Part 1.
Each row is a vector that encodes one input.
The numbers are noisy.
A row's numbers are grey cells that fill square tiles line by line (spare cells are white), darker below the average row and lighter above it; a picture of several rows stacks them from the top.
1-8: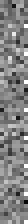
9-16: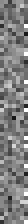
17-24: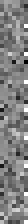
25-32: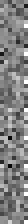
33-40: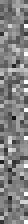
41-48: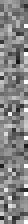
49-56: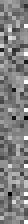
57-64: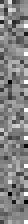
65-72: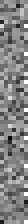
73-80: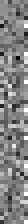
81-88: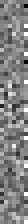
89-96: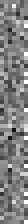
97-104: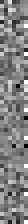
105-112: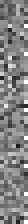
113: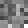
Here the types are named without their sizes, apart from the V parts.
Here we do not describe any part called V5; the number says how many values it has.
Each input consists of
either a fixed value, or a label and a value of V5, or four true/false values.
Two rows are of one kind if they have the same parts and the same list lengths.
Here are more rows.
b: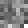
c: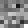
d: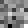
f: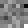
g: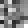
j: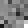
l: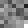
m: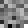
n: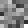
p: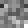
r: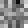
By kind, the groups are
b, f, j, l, p
c, d, m, n, r
g

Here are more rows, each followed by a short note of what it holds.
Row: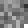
four true/false values
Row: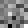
a label and a value of V5
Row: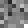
four true/false values
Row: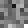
four true/false values
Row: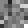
four true/false values
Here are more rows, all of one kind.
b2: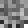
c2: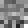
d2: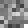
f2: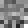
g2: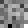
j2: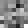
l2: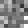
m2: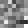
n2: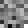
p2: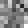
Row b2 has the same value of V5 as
c2 and f2.
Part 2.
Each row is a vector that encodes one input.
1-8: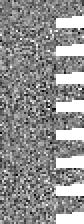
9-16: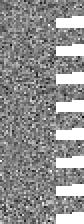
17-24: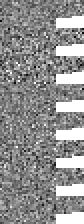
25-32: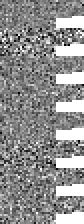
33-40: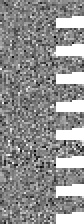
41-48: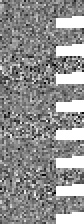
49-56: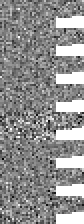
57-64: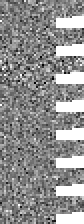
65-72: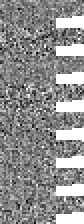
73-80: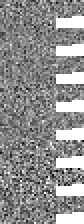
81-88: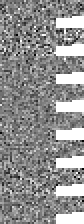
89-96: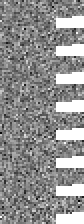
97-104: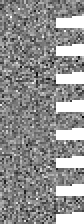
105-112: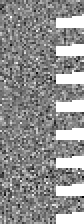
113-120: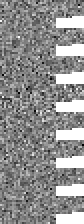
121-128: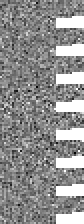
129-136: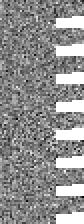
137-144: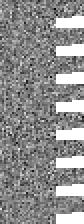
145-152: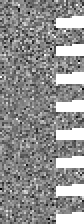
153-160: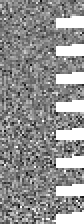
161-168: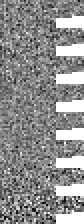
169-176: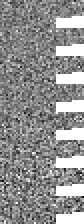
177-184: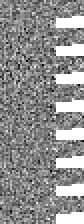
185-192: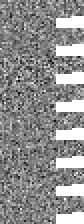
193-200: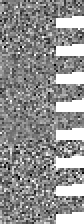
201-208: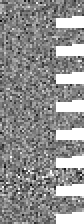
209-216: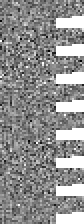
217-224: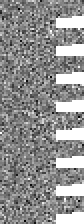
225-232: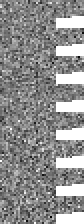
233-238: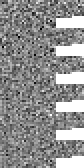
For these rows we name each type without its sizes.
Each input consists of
a true/false value, together with either a point on a circle, or a point on each of two lines.
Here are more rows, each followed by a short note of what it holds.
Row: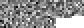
a point on each of two lines and a true/false value
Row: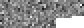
a point on each of two lines and a true/false value
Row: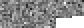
a point on a circle and a true/false value
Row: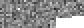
a point on a circle and a true/false value
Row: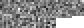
a point on each of two lines and a true/false value
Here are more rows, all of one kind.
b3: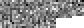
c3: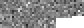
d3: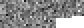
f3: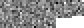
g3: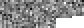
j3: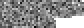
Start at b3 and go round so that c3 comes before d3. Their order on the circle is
b3, g3, f3, c3, d3, j3.
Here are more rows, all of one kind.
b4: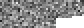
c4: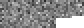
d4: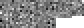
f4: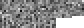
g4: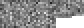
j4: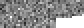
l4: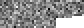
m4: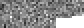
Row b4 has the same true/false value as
c4 and l4.
